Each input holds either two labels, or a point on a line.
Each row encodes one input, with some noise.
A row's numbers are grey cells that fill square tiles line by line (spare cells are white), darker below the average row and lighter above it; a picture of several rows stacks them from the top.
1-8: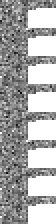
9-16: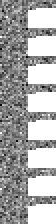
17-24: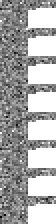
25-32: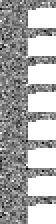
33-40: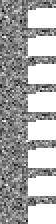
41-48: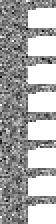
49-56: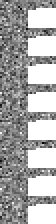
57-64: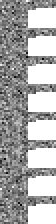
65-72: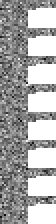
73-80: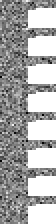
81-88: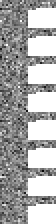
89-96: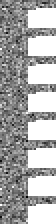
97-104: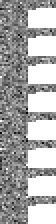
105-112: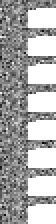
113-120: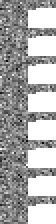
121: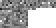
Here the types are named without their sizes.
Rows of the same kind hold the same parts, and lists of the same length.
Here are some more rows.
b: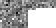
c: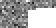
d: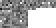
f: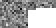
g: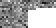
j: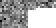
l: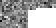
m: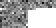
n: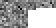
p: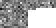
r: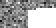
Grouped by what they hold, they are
b, c, d, f, n, p
g, j, l, m, r

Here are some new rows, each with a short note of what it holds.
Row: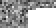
two labels
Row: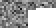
a point on a line
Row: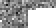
a point on a line
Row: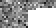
two labels
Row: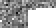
a point on a line
